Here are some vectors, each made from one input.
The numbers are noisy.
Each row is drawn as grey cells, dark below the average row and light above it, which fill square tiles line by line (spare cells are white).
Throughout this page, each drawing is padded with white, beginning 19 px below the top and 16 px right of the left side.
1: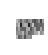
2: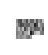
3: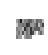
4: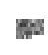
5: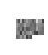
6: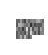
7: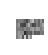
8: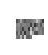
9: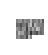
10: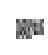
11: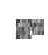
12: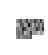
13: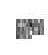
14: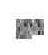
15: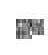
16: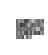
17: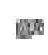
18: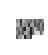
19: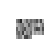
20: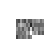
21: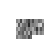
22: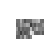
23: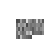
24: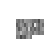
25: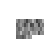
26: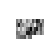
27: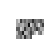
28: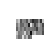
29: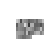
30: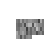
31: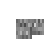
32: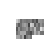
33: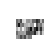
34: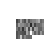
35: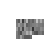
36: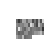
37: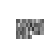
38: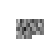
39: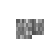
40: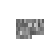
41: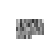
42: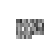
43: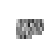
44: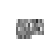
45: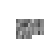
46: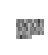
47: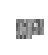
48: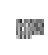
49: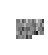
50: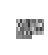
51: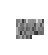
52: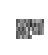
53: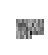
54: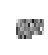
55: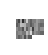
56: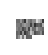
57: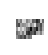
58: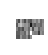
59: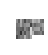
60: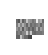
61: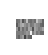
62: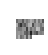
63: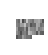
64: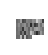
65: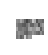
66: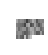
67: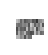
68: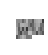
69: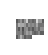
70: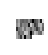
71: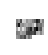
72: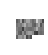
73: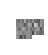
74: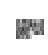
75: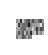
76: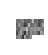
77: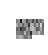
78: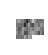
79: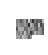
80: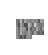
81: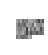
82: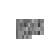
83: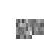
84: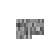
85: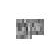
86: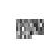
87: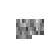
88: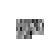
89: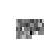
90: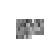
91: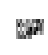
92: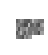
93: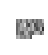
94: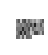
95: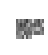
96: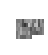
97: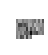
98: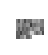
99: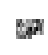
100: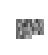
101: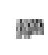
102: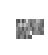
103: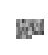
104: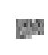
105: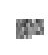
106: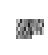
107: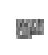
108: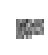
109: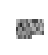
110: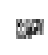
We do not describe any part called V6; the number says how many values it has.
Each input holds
either a fixed value, or one of 10 labels and a value of V6, or four true/false values.
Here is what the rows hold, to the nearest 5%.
About 5% of them hold a fixed value. About 30% of them hold one of 10 labels and a value of V6. The rest hold four true/false values.
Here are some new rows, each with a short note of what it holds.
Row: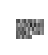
four true/false values
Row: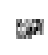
a fixed value
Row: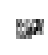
a fixed value
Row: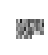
one of 10 labels and a value of V6
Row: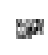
a fixed value
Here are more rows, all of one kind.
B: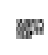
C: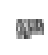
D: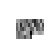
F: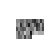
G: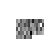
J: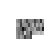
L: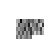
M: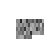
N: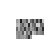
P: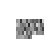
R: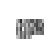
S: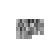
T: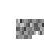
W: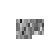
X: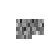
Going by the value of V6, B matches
J, M, N and P.
